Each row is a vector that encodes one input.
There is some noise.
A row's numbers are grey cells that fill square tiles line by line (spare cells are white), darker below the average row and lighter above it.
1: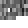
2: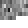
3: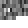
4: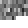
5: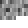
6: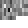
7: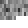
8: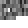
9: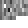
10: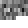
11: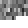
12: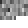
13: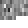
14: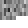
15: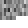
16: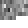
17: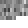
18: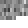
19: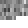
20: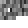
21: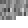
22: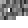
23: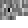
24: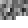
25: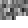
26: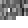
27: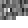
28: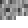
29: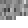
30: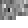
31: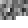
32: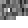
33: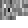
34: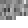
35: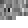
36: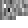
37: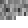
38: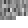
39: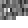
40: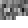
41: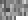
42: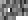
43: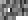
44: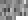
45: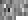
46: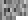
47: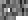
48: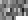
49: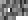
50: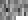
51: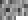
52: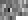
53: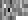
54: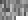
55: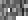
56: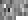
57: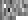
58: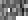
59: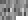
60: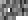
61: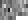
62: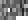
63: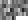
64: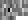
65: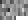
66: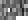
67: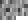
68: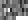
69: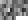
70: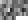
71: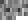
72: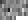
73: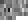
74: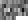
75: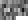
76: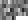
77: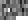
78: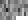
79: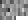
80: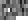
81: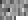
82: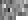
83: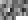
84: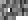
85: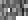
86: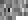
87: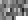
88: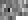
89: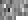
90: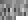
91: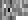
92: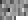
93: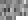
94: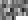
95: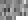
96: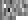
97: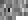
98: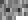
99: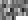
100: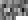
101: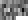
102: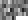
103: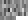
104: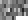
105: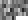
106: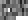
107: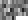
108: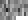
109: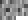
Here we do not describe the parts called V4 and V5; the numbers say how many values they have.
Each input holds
either a point on a 6-point line and a value of V5, or a true/false value and a value of V4.
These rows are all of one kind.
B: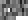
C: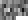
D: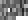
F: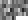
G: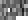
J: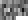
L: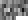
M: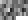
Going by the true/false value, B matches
D and G.
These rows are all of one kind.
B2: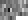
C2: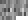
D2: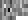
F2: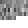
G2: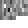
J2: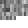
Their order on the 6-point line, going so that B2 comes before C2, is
B2, D2, G2, F2, C2, J2.
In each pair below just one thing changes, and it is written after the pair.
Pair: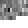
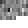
the value of V5
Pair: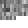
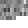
the value of V5
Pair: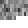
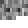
the place on the 6-point line
